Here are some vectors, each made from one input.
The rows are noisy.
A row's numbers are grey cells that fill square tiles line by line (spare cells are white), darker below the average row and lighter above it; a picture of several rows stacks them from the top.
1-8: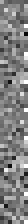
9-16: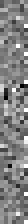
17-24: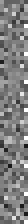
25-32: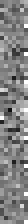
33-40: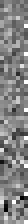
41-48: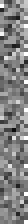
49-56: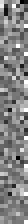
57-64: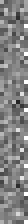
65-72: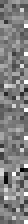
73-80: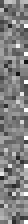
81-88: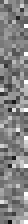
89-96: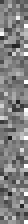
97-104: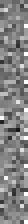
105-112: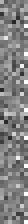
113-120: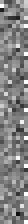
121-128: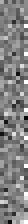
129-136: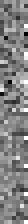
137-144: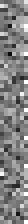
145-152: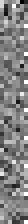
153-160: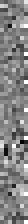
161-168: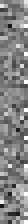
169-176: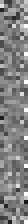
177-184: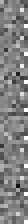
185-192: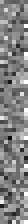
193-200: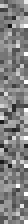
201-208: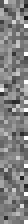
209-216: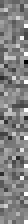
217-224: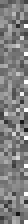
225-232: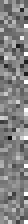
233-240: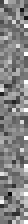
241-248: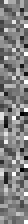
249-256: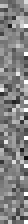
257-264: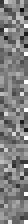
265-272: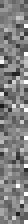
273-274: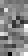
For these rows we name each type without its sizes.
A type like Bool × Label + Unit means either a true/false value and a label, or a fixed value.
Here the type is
List(Bool × Line).
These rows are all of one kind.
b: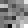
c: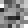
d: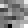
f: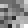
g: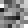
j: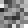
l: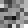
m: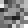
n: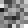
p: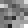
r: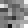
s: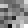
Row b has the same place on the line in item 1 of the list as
j and n.
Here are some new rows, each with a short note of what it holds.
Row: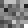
a list of two items
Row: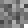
a list of two items
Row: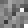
a list of three items
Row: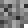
a list of two items
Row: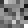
a list of two items
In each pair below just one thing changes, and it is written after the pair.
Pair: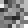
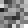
the place on the line in item 1 of the list
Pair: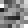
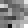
the true/false value in item 1 of the list
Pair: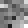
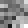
the place on the line in item 1 of the list
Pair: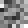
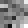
the true/false value in item 1 of the list
